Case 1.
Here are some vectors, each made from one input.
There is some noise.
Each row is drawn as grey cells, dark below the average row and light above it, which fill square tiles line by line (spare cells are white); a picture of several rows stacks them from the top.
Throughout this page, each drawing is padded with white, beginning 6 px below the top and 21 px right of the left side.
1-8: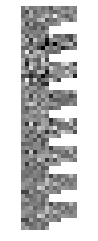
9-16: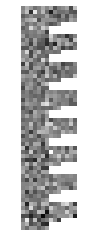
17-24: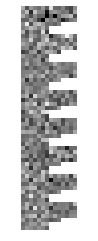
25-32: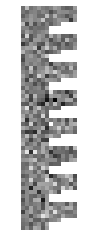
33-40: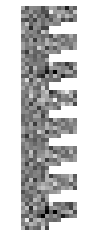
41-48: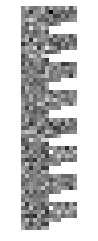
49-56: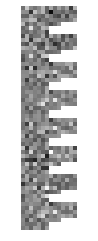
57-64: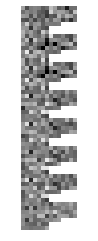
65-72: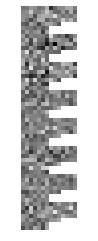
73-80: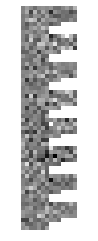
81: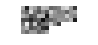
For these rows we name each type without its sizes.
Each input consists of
a point on a line, together with either a fixed value, or four true/false values.
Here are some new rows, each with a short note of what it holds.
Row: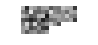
a point on a line
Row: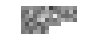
a point on a line and four true/false values
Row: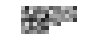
a point on a line
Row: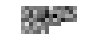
a point on a line
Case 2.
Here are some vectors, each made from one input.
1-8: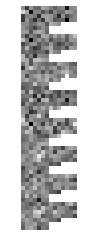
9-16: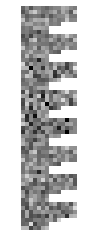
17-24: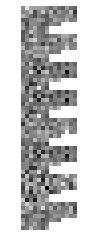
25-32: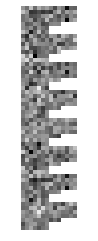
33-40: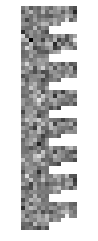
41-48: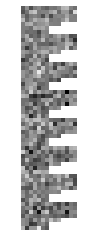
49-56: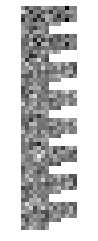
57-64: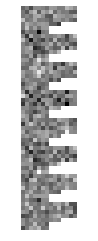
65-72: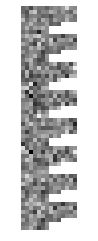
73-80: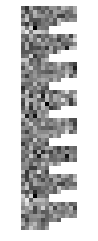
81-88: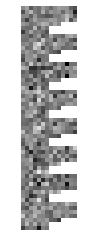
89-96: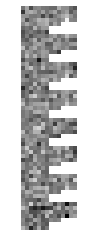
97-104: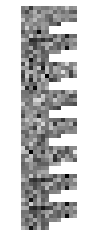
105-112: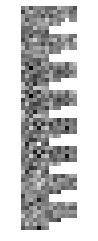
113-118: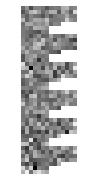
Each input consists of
either a point on a 10-point circle, or a fixed value, or a node of an 8-node tree.
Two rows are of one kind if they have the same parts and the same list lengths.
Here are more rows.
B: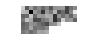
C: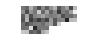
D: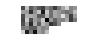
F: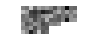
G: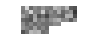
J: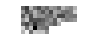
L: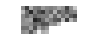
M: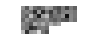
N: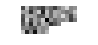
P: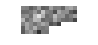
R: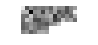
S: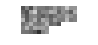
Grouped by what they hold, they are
B, C, F, J, L, M, R
D, N
G, P, S

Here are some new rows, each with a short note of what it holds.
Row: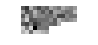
a node of an 8-node tree
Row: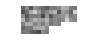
a point on a 10-point circle
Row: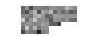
a point on a 10-point circle
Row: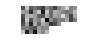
a fixed value
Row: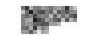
a node of an 8-node tree
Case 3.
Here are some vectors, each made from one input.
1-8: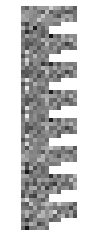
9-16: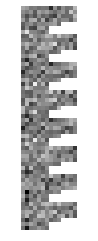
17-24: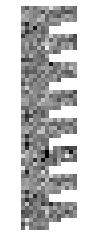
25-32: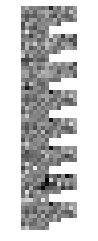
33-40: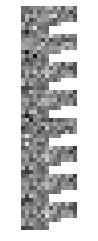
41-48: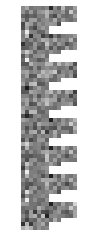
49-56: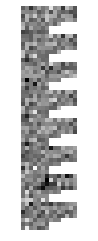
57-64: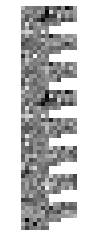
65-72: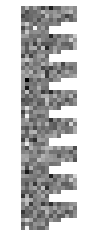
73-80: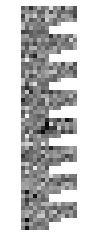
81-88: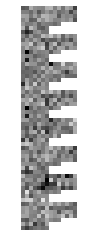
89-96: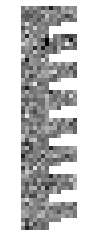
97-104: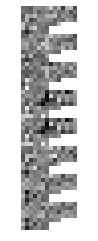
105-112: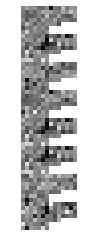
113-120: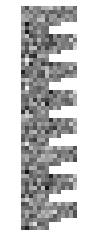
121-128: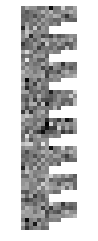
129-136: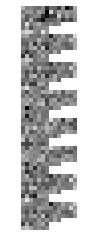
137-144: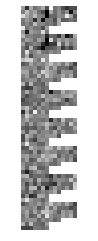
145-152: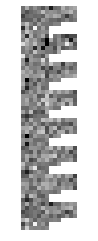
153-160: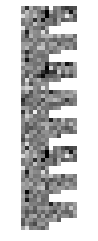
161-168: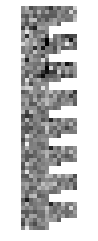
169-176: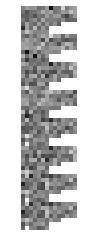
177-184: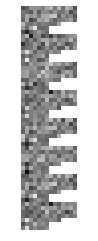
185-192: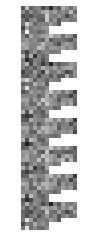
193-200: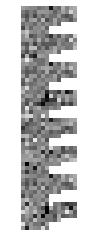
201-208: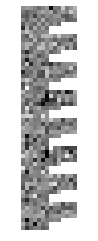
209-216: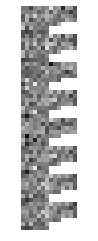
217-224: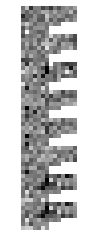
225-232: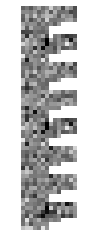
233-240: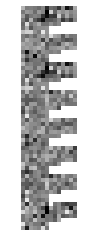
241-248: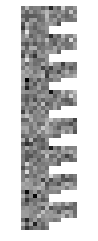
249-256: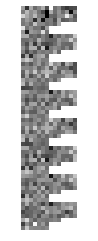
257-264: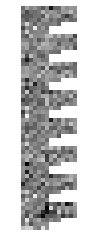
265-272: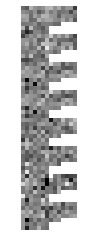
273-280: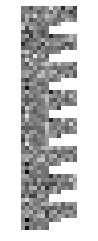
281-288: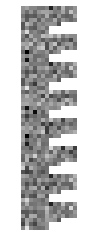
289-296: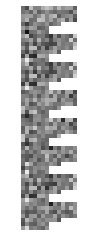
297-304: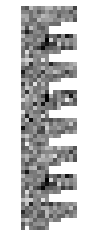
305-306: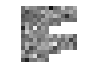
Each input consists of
a true/false value, together with either a fixed value, or a point on each of two 11-point lines.
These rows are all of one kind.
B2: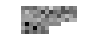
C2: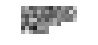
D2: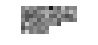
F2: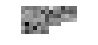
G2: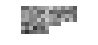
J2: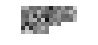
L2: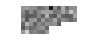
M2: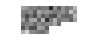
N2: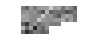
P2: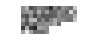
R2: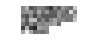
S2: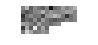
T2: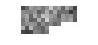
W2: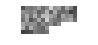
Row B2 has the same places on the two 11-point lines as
C2, P2 and R2.
